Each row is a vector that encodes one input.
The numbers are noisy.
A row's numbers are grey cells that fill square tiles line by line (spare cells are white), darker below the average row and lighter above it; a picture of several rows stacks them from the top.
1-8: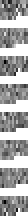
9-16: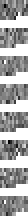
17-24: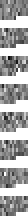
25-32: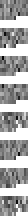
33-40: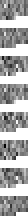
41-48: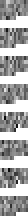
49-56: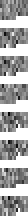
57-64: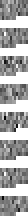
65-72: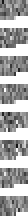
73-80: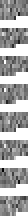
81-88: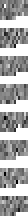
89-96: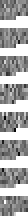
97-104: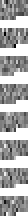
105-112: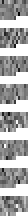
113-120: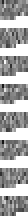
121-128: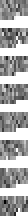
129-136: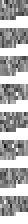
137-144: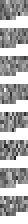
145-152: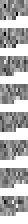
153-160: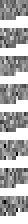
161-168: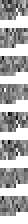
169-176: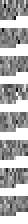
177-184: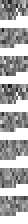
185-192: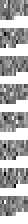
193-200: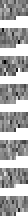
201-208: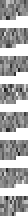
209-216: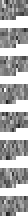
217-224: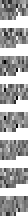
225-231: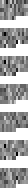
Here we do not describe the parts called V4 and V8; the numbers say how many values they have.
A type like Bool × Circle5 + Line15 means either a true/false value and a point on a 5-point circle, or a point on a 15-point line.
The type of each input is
Bool × V8 + List2(Line6) × V4.
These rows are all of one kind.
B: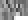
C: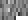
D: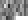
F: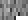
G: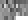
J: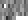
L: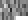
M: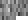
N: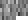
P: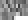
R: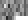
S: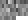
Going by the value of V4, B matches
G, P and S.
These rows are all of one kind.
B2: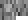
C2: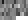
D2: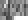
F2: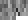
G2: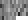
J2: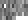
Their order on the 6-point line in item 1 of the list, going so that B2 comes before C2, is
G2, B2, F2, C2, J2, D2.
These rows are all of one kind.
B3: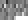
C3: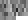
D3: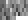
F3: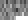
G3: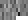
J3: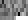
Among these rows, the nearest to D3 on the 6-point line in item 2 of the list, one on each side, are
B3 and C3.
